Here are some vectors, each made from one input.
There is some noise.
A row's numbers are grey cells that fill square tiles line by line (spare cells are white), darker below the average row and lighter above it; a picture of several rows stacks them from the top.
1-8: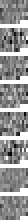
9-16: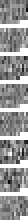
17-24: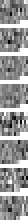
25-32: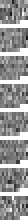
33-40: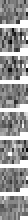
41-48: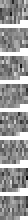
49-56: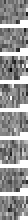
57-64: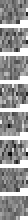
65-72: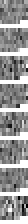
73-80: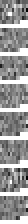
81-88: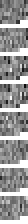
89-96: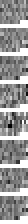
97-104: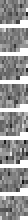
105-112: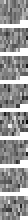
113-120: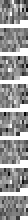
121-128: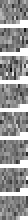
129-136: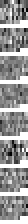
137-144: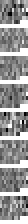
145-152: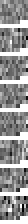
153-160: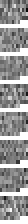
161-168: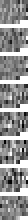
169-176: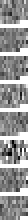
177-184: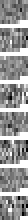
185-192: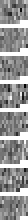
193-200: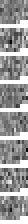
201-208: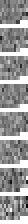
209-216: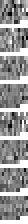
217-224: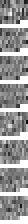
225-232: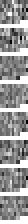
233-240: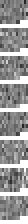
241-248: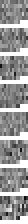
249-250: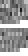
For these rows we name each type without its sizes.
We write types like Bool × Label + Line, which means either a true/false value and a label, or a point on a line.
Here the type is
(Bool × Line + Circle) × Line + Tree.
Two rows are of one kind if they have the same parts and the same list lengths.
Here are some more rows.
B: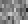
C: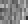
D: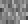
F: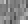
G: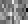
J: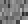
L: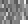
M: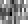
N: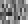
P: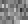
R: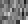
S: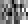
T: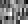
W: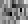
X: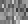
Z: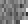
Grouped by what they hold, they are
B, C, D, G, L, M, P, X
F, N, W
J, R, S, T, Z

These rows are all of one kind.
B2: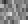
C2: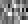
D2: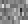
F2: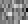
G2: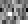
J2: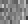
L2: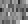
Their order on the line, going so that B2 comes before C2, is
B2, J2, C2, G2, F2, D2, L2.
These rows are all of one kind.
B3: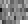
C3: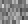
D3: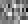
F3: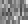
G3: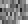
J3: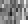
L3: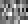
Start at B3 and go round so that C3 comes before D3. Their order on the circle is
B3, G3, C3, F3, J3, D3, L3.
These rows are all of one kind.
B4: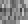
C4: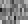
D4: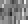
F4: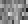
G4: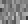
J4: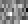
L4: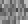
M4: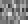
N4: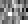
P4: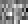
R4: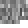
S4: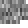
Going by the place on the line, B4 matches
F4, L4, P4 and R4.
